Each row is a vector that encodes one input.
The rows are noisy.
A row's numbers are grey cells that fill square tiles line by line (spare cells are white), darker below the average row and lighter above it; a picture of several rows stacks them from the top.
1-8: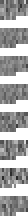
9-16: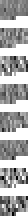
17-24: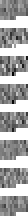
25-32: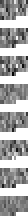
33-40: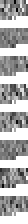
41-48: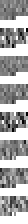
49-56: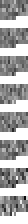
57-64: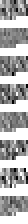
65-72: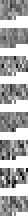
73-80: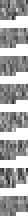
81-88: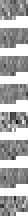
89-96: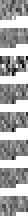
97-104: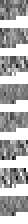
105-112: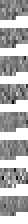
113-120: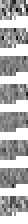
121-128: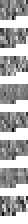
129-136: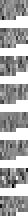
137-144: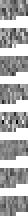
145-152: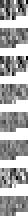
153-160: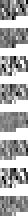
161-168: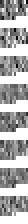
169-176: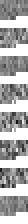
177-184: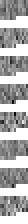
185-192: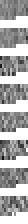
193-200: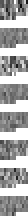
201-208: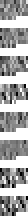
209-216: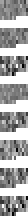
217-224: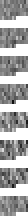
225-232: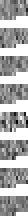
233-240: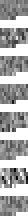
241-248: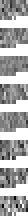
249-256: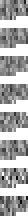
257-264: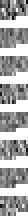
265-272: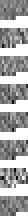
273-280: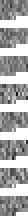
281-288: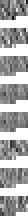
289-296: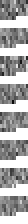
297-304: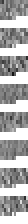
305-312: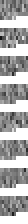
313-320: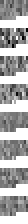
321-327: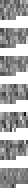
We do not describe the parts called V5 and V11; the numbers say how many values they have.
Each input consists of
either one of 9 labels, or four true/false values, or a value of V5 and a value of V11.
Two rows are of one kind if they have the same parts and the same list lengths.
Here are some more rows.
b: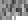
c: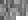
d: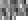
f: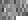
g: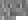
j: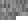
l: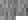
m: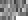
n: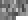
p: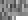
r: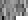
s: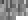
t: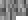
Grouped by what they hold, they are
b, c, p, s
d, g, j, l, n, t
f, m, r

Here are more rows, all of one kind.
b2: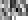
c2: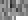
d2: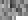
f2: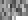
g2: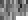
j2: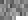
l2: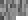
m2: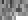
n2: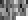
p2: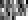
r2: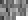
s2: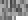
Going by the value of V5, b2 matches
c2, d2 and s2.
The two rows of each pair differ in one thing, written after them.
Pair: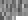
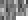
the value of V5
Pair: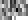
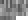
the value of V11
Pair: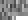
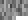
the value of V11
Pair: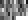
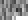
the value of V11
